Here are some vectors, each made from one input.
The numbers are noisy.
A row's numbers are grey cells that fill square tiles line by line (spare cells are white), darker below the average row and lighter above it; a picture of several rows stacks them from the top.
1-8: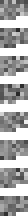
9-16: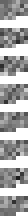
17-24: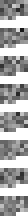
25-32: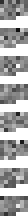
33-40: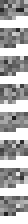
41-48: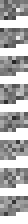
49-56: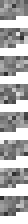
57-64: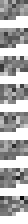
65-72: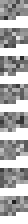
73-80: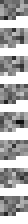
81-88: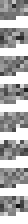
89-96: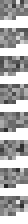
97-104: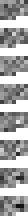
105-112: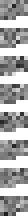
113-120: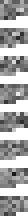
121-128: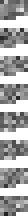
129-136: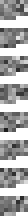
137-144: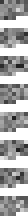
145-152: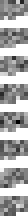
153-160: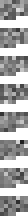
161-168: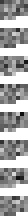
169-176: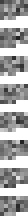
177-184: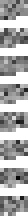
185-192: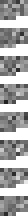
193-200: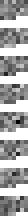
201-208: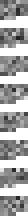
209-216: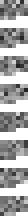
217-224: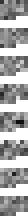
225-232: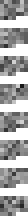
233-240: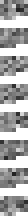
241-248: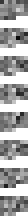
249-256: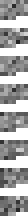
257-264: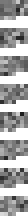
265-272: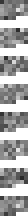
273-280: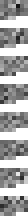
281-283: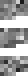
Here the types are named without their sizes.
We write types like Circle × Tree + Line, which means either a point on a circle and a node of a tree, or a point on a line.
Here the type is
(Bool × Bool × Bool + Label) × (Label + Tree).
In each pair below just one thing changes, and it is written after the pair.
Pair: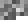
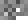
the node of the tree
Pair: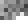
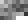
the node of the tree
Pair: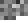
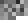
the node of the tree
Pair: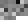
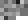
the node of the tree
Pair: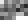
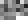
the label
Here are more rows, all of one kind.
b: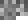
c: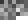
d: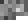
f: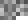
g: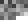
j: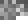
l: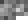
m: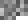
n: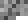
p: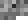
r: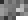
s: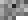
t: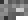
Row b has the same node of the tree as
f, j and m.
